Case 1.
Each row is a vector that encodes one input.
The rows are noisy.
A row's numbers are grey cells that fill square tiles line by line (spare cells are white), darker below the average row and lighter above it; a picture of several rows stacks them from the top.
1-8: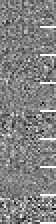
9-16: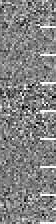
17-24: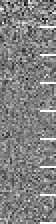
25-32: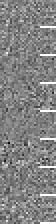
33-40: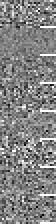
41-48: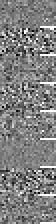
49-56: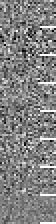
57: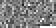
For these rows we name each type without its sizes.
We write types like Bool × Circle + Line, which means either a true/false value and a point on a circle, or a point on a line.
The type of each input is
Bool × Line.
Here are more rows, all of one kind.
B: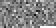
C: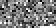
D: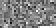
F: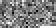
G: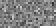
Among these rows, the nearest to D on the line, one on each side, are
B and G.
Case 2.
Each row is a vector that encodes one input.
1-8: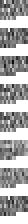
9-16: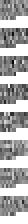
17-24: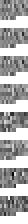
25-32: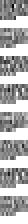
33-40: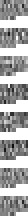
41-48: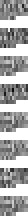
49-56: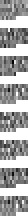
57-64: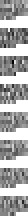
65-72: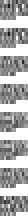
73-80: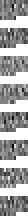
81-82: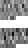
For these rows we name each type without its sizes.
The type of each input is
Circle + Line.
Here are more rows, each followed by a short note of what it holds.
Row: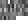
a point on a circle
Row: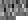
a point on a circle
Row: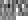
a point on a circle
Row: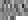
a point on a line
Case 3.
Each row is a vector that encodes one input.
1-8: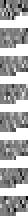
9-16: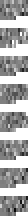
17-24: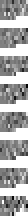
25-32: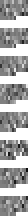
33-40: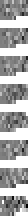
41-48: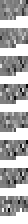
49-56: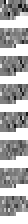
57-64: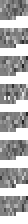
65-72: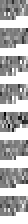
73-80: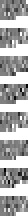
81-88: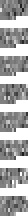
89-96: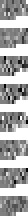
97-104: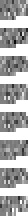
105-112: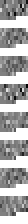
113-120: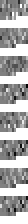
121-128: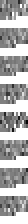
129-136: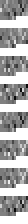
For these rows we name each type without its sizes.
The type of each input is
Bool × (Circle + Unit).
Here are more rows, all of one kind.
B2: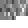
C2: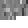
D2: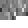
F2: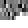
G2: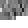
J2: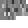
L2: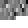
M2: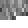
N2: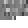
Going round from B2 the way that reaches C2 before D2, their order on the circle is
B2, J2, G2, F2, L2, C2, N2, M2, D2.
